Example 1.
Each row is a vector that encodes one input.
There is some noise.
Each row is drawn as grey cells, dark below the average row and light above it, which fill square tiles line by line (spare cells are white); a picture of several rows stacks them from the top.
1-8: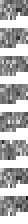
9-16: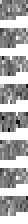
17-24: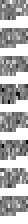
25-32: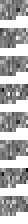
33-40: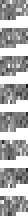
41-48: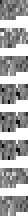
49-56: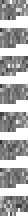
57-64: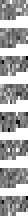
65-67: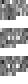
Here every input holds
either a point on an 8-point circle and a true/false value, or a fixed value.
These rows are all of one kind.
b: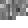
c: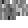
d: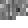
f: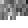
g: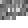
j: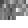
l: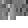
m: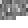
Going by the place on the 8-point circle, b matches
d and f.
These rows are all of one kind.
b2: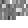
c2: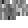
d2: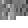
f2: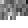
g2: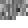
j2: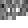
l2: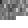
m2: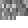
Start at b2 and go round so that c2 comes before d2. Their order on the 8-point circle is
b2, c2, m2, g2, f2, d2, l2, j2.
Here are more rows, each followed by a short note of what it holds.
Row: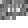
a point on an 8-point circle and a true/false value
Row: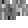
a point on an 8-point circle and a true/false value
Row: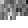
a point on an 8-point circle and a true/false value
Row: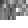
a point on an 8-point circle and a true/false value
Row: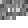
a point on an 8-point circle and a true/false value
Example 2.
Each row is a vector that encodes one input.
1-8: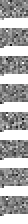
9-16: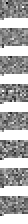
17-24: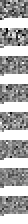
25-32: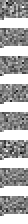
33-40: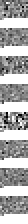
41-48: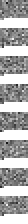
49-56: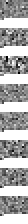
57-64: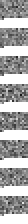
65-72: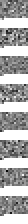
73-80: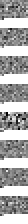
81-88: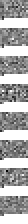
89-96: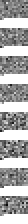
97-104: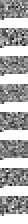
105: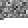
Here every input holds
a list of up to two points on a 4-point line.
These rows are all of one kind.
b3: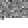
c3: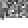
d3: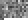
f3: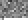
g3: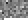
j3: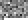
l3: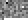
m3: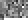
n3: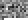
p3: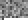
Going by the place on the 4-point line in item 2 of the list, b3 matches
g3, j3 and l3.
